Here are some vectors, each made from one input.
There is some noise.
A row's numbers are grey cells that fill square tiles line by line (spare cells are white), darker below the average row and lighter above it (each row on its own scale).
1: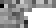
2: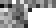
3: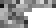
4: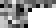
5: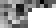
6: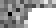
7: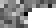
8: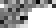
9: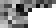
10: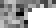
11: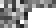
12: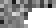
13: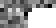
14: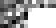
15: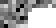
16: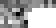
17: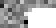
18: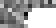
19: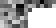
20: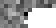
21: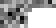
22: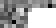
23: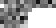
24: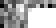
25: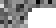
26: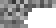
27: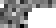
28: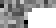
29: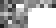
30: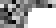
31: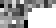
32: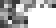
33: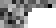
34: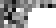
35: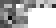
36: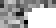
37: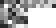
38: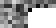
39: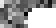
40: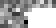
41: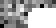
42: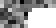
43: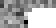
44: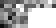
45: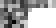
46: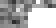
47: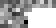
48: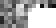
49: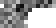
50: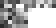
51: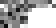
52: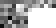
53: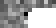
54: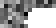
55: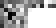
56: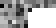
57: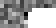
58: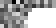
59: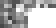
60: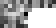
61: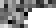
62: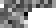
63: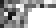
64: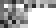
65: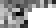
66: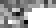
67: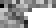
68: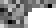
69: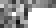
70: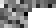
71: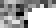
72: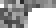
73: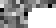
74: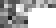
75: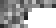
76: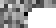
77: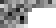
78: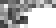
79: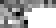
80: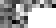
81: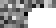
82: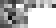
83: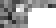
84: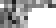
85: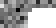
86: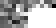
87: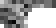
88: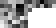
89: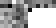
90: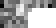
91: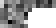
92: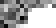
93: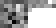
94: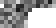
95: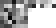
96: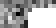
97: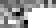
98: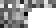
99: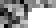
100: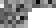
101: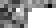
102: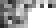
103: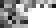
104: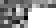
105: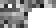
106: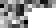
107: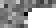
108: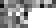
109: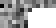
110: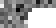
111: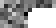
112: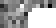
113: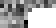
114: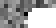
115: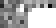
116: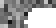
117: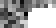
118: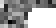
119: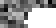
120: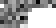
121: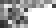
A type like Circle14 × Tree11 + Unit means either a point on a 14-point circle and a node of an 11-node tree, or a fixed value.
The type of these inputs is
(Bool × Bool × Bool + Unit) × Label5 + Line7.
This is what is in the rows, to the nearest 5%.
About 75% of them hold one of 5 labels, together with either a fixed value, or three true/false values. The rest hold a point on a 7-point line.
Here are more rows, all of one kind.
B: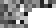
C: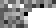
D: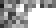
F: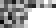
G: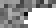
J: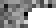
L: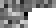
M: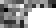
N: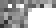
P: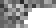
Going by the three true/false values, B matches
C, D, M and P.
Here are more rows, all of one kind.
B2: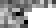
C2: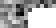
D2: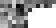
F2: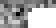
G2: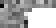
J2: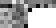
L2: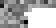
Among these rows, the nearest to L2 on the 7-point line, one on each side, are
C2 and D2.
